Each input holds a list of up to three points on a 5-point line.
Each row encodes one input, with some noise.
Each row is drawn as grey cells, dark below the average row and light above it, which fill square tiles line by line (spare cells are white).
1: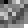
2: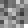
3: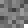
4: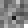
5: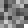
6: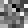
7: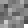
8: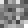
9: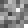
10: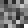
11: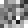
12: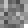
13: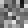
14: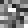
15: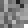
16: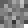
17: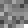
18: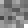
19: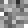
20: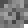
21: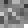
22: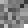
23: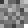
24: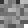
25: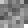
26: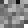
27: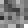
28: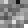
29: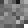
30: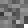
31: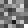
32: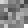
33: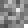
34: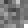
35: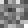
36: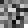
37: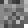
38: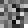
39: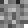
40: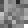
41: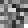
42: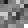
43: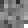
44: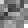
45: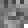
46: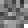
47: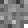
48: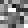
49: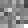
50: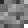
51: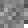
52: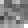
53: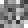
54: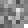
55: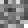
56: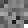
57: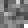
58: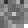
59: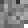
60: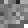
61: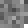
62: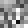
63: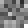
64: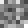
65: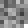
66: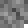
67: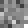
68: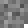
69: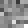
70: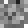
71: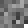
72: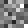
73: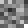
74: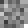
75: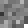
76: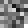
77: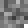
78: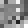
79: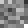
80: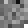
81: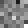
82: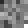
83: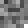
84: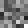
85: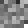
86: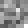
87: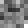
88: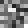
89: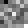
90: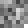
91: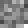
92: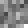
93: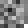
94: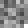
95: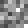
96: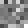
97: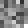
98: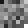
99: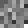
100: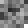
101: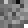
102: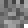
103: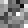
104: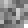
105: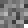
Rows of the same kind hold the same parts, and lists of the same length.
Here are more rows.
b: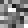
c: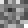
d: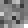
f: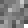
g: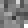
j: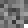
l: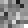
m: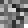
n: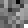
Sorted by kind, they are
b, m
c
d, j, l, n
f, g

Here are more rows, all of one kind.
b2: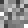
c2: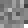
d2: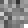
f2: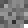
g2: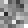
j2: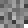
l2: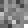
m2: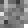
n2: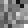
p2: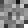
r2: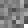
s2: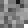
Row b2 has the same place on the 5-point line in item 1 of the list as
d2, g2 and m2.
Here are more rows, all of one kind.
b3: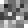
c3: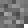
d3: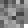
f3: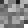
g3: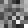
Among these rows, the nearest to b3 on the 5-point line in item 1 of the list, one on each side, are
c3 and d3.
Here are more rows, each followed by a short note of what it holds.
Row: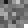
a list of three items
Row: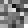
the empty list
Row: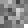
a list of one item
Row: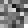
the empty list
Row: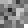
a list of one item
